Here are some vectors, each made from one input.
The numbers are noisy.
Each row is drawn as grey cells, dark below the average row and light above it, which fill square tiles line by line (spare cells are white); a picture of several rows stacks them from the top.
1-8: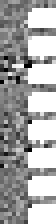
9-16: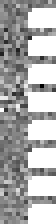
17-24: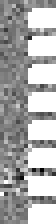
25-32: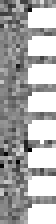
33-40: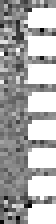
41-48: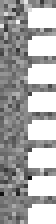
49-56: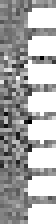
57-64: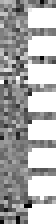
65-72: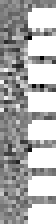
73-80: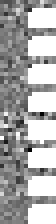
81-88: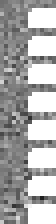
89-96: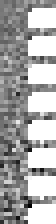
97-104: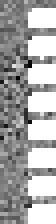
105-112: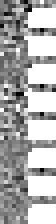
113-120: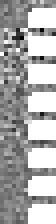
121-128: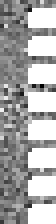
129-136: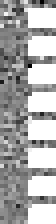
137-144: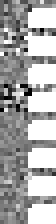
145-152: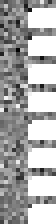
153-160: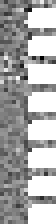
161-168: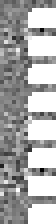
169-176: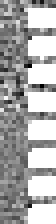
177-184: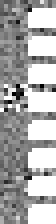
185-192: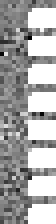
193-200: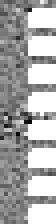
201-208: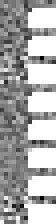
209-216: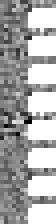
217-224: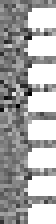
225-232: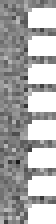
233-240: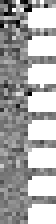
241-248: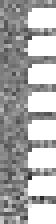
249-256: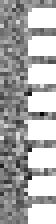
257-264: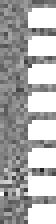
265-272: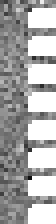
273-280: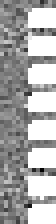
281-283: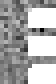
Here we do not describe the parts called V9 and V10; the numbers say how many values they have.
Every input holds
a point on a 7-point line and a value of V9, together with either a point on a 6-point line, or a value of V10.
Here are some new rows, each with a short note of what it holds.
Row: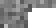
a point on a 7-point line, a value of V9 and a value of V10
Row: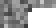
a point on a 7-point line, a value of V9 and a value of V10
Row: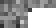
a point on a 6-point line, a point on a 7-point line and a value of V9
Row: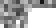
a point on a 6-point line, a point on a 7-point line and a value of V9
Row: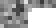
a point on a 6-point line, a point on a 7-point line and a value of V9
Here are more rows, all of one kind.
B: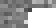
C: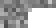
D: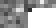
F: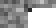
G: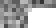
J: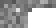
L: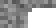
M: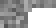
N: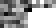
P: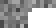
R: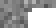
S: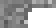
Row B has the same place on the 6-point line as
F, L, N and R.
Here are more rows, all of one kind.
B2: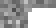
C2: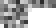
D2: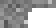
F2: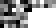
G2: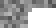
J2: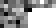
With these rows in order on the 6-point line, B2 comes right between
D2 and J2.
